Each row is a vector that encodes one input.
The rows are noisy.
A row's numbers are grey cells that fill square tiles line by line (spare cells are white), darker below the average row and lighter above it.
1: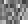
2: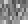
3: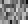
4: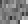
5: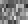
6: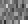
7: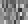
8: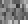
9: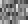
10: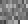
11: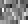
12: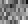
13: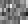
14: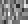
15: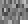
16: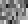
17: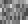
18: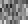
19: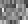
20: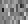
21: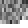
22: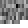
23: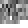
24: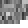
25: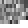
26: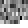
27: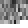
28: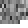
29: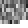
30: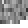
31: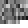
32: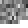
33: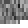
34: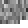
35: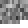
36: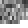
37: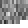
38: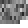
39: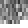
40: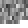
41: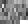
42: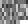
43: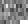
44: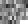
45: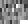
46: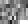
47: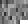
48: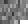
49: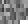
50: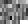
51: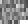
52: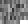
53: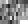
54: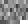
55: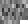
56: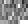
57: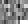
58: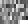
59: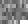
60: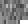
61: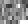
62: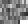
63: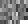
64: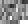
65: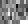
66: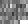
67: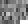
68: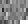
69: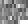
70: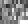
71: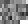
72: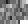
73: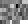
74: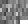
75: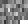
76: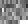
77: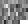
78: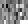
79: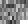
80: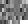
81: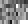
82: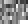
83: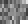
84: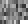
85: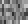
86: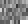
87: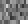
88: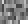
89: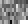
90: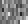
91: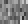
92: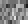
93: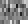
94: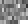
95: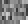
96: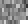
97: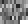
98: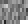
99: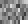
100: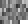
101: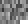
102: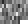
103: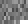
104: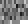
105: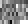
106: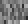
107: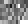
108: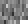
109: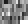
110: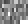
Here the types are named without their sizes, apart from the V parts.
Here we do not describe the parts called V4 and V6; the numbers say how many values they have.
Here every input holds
a point on a line, together with either a point on a line and a value of V6, or a value of V4.
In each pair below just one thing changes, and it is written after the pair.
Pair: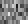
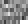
the value of V6
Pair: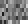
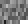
the place on one of the two lines
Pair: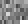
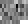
the value of V6
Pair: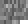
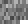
the place on one of the two lines
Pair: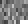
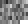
the place on one of the two lines
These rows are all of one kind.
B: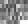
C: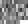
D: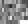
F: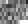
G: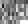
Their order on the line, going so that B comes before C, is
F, G, B, D, C.
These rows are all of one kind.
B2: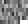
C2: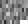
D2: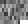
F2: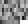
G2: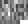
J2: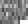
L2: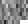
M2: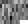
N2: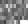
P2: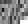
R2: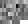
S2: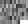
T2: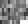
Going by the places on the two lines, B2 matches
D2 and P2.
